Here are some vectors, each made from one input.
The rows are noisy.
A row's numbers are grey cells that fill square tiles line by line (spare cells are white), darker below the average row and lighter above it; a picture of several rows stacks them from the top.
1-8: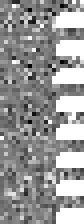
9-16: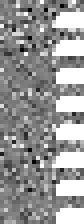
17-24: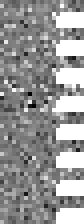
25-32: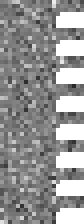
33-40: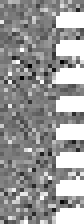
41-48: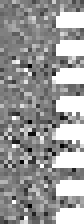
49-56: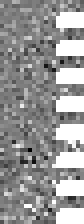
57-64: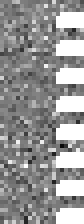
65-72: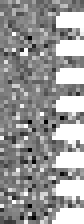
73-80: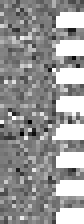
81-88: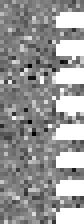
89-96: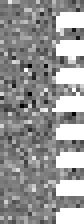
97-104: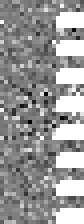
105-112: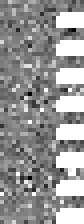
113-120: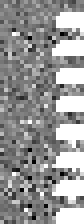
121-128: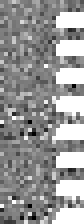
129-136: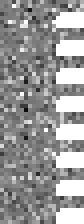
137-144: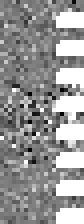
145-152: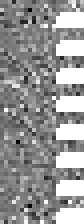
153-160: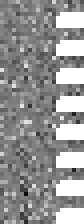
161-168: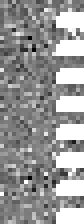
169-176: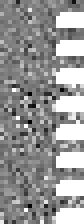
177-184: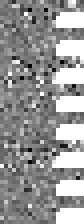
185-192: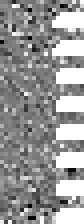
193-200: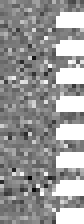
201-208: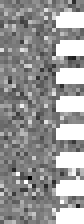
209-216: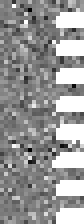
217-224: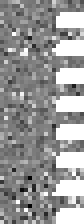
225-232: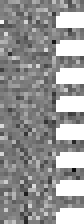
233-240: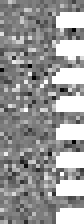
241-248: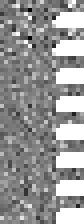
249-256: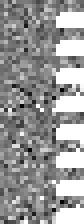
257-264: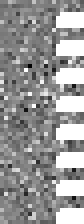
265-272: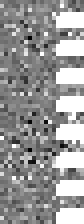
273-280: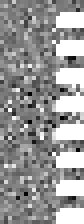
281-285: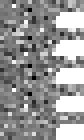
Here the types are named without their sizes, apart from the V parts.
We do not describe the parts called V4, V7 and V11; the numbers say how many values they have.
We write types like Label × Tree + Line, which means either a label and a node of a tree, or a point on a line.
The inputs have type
Tree × Tree × Tree × V11 + V4 × V7.
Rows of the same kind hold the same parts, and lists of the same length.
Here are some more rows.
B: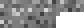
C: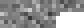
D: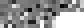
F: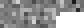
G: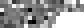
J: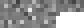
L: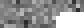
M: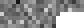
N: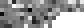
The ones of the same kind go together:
B, C, F, J, L, M
D, G, N

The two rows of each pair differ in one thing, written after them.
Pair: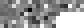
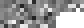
the value of V7
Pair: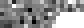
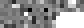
the value of V4
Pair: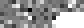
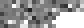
the value of V4
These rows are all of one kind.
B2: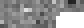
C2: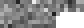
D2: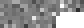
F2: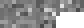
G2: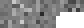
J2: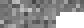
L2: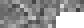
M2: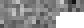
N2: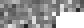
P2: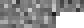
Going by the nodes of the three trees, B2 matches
G2, J2, L2 and M2.
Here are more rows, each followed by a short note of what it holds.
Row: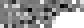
a value of V4 and a value of V7
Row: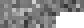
a node of each of three trees and a value of V11
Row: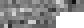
a node of each of three trees and a value of V11
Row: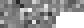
a node of each of three trees and a value of V11
